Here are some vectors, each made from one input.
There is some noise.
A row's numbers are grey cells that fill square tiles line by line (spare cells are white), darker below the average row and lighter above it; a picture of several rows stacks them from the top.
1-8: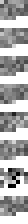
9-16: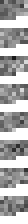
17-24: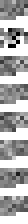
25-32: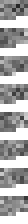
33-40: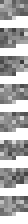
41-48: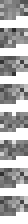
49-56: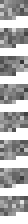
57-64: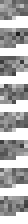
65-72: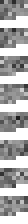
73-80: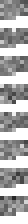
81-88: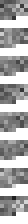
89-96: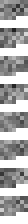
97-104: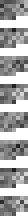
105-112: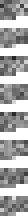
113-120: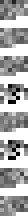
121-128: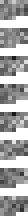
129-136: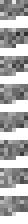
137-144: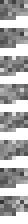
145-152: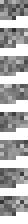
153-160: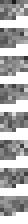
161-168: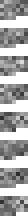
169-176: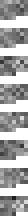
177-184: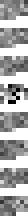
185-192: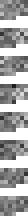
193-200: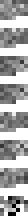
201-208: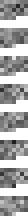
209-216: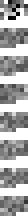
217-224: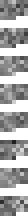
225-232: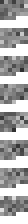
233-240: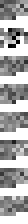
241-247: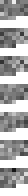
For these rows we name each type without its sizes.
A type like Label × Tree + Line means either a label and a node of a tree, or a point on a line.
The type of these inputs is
List(Line).
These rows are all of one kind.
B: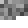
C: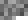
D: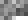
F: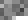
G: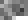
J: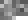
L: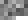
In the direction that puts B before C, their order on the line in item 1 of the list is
D, L, B, C, F, G, J.
